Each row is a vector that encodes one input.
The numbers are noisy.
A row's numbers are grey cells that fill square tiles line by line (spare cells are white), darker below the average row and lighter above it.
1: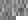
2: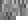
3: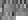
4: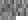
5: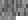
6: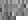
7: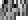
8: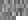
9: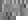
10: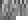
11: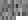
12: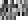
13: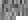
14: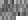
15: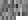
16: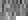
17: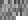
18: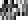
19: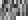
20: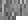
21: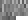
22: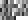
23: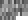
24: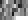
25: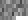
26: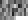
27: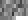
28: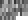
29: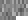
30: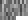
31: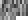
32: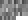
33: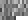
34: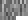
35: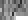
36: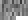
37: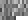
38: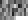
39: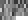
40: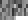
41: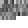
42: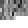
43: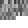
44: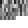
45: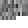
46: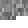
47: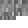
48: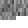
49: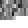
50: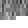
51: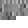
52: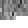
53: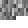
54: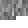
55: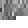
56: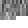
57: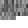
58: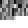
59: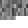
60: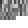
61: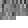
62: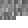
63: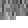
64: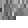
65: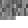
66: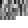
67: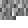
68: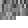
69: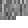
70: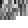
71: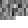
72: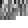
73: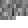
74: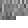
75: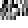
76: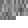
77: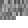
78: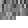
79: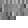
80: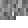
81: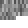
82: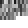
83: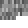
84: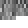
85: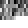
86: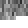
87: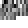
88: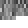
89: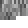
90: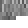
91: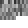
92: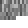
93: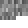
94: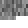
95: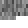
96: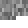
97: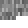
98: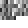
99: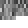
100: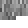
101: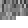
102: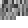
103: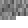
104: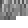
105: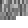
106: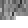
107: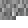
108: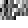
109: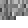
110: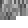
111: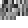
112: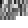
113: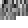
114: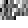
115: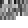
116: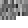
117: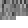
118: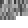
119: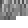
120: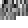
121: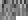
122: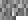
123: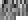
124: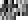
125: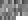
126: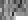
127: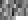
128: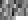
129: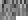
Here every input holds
a point on an 8-point line and a true/false value.
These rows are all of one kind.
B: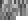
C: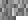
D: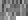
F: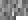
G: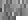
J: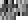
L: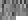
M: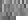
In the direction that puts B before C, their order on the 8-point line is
J, G, M, B, C, D, L, F.
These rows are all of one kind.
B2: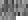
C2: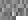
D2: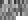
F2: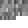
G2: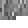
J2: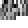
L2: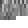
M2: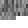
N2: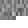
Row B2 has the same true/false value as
J2 and M2.
